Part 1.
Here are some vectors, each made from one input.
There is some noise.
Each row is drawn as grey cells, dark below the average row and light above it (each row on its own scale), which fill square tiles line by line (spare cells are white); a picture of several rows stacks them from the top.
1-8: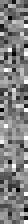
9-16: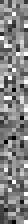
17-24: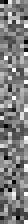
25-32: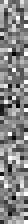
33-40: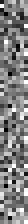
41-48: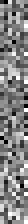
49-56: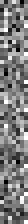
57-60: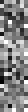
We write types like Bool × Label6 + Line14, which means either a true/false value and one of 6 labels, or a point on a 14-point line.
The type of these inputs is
Bool × Bool × Bool × Bool + Line4.
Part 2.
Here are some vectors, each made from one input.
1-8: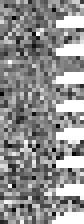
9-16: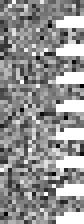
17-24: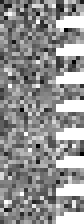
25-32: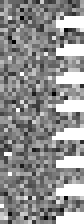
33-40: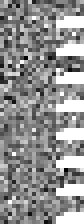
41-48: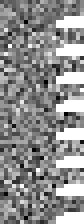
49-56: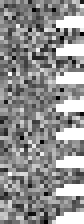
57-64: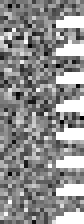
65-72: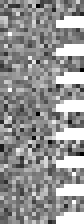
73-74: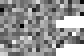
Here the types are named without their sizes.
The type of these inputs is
List(Line).
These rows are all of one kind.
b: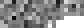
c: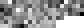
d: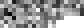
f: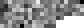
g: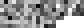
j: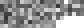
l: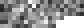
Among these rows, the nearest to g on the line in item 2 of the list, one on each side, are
b and c.
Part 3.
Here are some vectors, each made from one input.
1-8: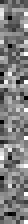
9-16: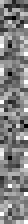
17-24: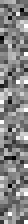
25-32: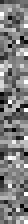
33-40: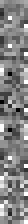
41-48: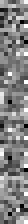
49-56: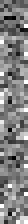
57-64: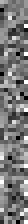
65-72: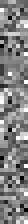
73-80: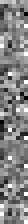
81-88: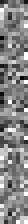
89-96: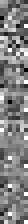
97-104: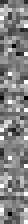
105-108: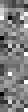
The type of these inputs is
(Bool × Bool × Bool + Unit) × Line5.
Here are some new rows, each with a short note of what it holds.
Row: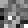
a point on a 5-point line and three true/false values
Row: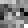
a point on a 5-point line
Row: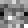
a point on a 5-point line
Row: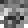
a point on a 5-point line and three true/false values
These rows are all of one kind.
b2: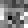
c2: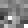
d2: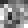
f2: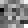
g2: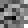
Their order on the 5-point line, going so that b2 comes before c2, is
d2, b2, g2, f2, c2.
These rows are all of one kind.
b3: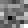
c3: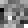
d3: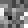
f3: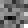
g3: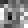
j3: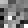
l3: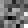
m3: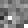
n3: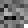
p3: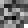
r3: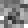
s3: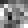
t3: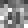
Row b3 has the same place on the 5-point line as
f3, l3, n3 and p3.
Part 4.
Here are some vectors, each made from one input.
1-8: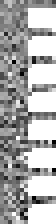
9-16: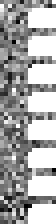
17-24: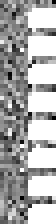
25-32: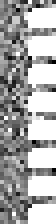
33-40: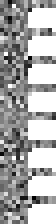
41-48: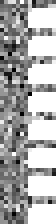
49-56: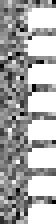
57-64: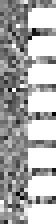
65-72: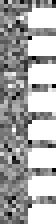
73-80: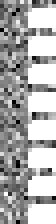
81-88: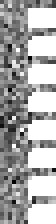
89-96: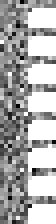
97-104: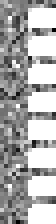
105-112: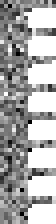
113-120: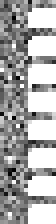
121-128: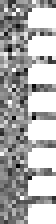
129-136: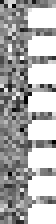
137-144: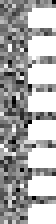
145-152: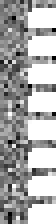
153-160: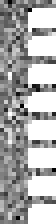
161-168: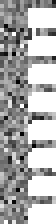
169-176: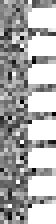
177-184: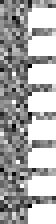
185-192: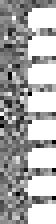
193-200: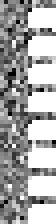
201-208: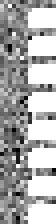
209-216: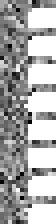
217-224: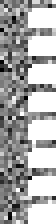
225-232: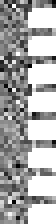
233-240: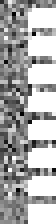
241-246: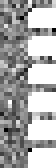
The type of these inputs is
Bool × Bool × Bool × Bool + Line10.
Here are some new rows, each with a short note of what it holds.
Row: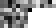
a point on a 10-point line
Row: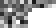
a point on a 10-point line
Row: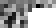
a point on a 10-point line
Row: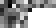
a point on a 10-point line
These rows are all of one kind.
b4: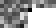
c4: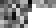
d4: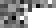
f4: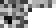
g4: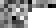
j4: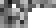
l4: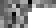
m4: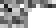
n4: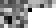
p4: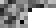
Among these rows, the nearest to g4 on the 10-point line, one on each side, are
j4 and p4.
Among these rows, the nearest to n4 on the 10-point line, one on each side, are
b4 and f4.
